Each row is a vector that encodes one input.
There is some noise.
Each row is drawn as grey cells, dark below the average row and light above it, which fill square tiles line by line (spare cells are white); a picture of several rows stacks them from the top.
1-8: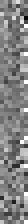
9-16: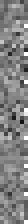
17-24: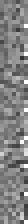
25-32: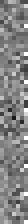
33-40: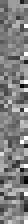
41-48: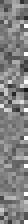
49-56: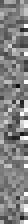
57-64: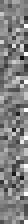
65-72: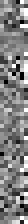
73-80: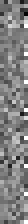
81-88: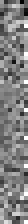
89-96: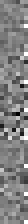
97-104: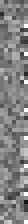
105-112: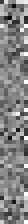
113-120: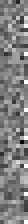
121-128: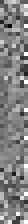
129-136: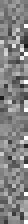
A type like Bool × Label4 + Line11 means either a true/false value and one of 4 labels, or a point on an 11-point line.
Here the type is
List2(Bool × Line6).
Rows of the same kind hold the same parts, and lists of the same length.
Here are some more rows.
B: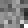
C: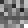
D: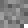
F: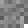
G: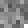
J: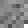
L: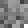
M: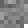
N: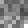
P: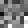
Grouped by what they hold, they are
B, D, G, M, N
C
F, J, L, P

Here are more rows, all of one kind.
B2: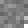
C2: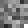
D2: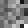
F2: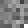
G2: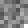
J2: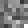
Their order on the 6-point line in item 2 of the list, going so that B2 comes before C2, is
G2, F2, B2, C2, D2, J2.
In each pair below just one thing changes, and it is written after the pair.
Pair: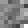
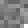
the true/false value in item 2 of the list
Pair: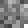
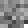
the place on the 6-point line in item 1 of the list
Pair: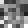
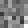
the true/false value in item 1 of the list
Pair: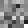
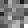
the true/false value in item 2 of the list
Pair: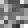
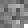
the place on the 6-point line in item 1 of the list
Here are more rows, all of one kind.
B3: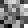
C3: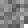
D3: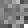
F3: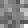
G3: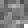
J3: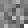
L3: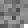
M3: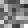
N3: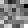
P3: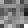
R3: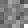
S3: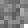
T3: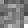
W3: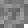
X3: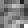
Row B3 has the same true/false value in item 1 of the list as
F3, J3, R3 and T3.
